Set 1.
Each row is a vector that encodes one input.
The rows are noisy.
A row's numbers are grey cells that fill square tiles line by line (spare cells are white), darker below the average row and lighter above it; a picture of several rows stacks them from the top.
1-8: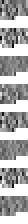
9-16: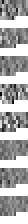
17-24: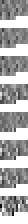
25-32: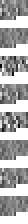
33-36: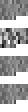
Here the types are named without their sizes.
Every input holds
a point on a line.
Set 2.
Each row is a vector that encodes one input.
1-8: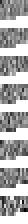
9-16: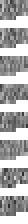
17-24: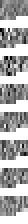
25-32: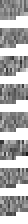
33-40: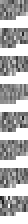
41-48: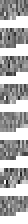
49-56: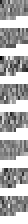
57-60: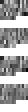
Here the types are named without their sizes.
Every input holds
a point on a line.
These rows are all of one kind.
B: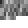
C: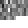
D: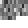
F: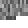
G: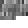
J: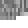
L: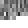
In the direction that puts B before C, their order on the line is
D, F, G, B, J, C, L.
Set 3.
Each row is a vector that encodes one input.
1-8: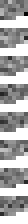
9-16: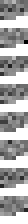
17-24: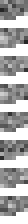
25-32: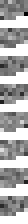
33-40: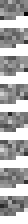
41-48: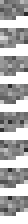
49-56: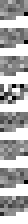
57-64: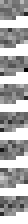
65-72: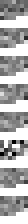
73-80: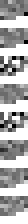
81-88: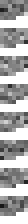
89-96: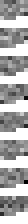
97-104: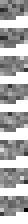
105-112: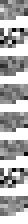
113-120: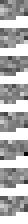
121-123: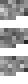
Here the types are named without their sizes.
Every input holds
either a fixed value, or three true/false values.
